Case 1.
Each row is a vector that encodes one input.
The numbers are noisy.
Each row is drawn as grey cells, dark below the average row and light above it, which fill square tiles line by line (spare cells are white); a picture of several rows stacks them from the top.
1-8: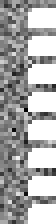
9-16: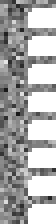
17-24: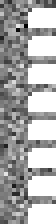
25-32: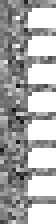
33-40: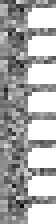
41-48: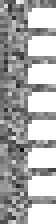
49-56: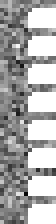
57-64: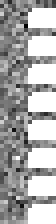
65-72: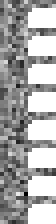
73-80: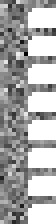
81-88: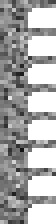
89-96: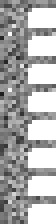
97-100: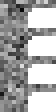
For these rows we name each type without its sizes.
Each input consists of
a list of points on a line.
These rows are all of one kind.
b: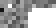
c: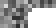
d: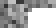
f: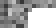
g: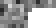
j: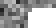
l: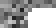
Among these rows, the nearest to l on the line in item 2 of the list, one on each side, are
c and d.
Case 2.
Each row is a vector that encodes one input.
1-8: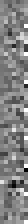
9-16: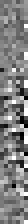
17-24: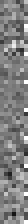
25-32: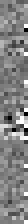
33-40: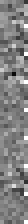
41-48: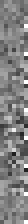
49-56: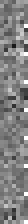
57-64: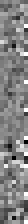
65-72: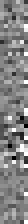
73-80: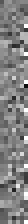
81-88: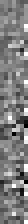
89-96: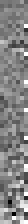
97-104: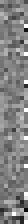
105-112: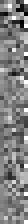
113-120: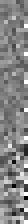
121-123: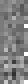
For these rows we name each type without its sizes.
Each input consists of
either a point on a line, or a node of a tree.
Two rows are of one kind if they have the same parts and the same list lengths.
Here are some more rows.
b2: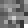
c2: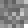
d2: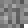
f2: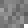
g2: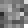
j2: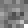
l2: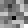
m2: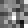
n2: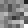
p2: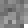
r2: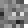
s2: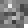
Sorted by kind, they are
b2, d2, f2, j2, m2, n2, p2, s2
c2, g2, l2, r2

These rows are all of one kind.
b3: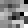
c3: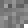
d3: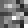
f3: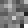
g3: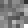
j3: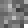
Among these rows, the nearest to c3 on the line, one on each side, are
d3 and f3.
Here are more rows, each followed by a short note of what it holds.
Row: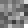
a node of a tree
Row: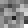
a node of a tree
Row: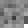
a node of a tree
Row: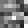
a point on a line
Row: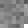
a point on a line
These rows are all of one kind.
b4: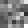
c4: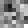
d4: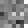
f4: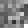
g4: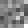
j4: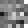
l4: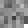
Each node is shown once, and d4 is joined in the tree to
j4.
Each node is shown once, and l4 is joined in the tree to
b4, f4 and j4.
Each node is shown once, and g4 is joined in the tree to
b4.
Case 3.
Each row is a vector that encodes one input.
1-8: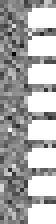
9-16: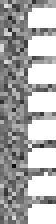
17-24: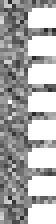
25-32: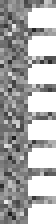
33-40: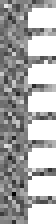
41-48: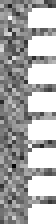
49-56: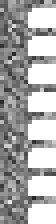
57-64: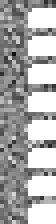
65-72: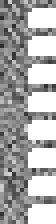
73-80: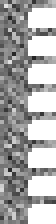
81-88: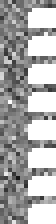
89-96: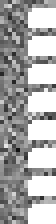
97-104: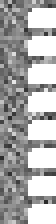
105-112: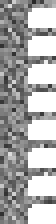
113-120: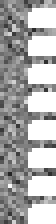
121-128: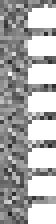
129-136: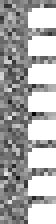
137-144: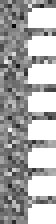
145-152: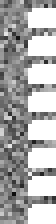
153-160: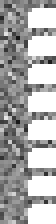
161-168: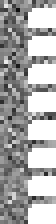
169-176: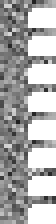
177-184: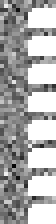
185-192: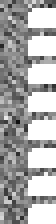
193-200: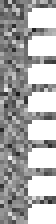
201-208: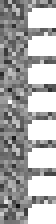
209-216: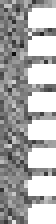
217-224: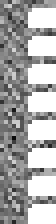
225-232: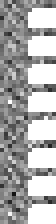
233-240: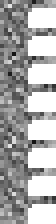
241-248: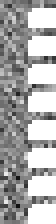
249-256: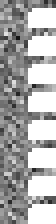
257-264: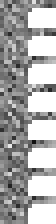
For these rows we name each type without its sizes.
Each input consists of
a point on a line, together with either a fixed value, or three true/false values.
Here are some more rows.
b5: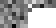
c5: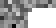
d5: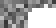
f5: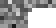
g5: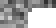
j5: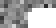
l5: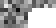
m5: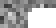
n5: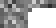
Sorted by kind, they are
b5, d5, g5, l5
c5, f5, j5, m5, n5

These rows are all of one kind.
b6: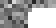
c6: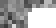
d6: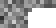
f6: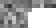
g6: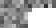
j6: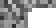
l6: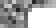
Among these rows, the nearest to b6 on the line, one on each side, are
c6 and l6.
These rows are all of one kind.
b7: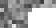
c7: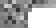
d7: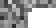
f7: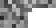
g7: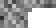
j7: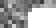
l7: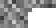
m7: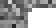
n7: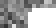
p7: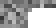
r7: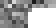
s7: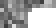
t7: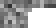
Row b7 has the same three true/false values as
d7, f7 and g7.
